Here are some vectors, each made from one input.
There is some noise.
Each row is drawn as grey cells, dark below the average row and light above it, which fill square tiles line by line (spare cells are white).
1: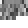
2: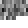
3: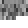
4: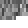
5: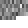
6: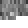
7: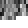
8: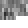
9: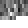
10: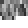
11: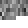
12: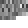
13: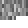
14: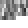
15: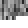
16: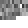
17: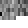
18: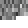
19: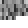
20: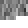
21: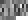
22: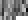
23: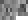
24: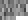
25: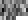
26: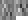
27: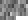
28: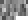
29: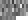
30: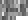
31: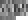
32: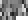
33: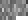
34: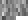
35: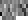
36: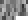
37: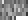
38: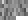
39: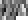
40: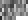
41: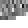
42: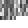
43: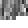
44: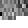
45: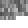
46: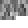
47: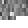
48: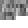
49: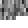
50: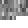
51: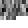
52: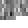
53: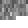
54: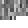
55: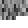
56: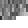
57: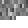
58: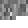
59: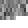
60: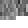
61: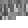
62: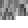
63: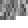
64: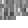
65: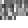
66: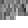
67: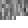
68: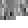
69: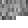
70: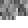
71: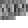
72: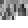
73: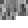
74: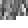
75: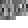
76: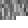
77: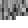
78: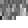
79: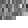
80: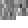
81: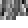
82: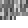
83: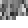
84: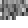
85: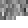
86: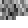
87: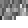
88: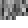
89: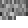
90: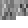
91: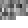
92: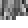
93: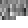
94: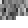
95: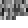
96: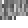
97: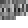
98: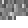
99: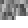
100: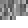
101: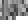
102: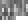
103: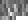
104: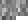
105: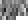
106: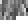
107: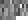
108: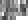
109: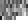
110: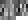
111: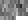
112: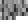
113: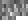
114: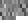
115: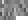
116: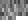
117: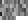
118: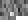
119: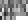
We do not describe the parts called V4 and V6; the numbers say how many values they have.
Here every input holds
either a point on a 5-point line, or a true/false value and a value of V6, or a value of V4.
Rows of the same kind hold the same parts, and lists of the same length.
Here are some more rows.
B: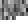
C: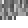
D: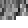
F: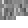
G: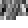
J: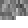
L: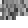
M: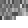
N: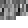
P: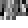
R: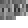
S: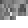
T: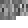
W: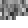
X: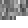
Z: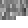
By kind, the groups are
B, G, L, P, W
C, F, J, S, X, Z
D, M, N, R, T

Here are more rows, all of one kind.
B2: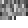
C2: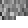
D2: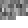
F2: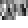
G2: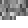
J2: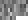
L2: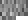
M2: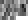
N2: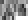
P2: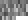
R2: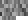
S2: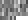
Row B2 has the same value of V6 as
C2 and L2.
